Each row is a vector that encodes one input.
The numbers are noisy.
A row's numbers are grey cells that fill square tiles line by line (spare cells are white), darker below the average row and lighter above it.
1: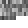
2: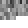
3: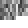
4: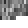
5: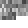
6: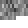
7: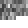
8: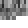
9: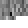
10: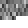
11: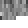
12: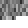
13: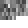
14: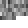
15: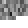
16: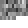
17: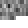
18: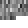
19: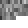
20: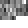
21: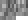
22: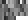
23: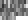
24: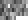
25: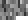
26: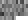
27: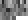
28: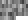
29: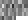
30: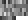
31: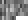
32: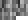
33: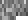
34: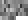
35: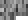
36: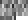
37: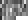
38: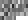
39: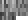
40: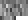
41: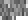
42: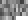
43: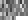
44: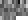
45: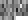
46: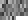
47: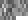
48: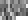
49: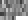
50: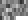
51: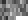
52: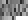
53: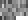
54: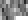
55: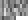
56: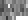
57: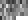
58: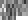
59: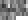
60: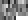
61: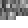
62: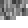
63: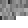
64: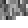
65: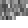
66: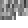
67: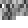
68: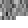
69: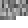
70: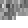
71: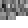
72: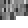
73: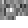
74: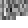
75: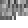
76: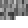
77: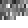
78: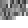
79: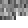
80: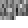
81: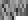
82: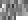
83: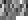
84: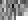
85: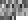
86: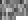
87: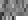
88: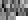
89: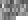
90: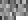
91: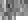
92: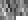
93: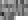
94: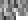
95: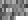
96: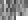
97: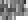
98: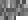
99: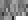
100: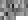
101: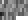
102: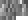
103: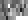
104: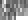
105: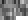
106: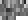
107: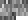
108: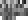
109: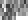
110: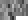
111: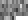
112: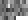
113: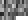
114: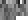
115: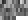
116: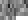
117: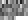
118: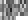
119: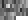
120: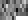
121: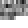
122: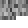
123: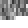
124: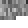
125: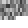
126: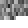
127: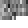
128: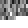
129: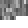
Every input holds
either a point on a 6-point circle, or a point on an 8-point circle, or three true/false values.
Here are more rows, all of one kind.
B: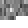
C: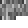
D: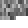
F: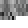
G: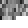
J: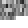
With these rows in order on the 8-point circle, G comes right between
B and F.
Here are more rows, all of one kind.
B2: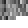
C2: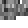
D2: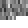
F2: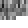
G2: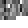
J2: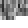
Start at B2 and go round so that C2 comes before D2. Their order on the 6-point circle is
B2, J2, F2, C2, D2, G2.
